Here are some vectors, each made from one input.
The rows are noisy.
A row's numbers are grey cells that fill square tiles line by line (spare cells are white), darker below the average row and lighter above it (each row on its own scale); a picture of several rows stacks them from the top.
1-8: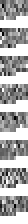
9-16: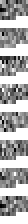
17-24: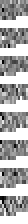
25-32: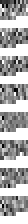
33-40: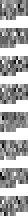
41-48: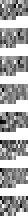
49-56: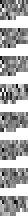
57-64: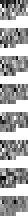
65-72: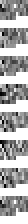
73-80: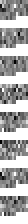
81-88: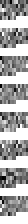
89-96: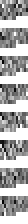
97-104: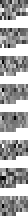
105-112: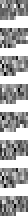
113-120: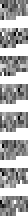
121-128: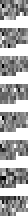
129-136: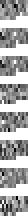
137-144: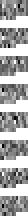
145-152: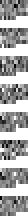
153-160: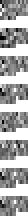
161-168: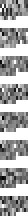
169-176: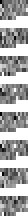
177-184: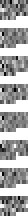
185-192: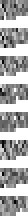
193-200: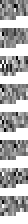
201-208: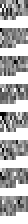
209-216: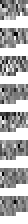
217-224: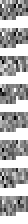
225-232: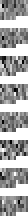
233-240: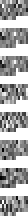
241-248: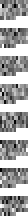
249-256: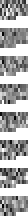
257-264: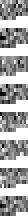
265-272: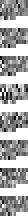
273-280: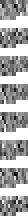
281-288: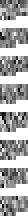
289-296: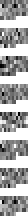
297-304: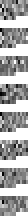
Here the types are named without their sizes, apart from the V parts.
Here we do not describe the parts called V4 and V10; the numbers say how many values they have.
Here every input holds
either a point on a circle and a true/false value, or a fixed value, or a value of V4 and a value of V10.
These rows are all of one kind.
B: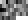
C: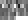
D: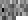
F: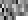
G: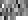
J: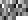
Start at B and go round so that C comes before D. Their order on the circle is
B, F, C, G, J, D.
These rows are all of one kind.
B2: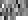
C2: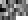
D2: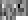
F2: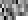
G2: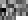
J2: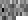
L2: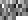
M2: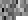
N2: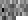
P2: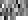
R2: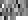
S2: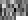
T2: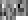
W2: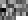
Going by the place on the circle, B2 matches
D2, P2, R2 and T2.
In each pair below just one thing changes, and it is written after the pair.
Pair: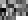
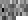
the true/false value
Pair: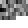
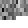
the true/false value
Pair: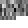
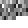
the true/false value
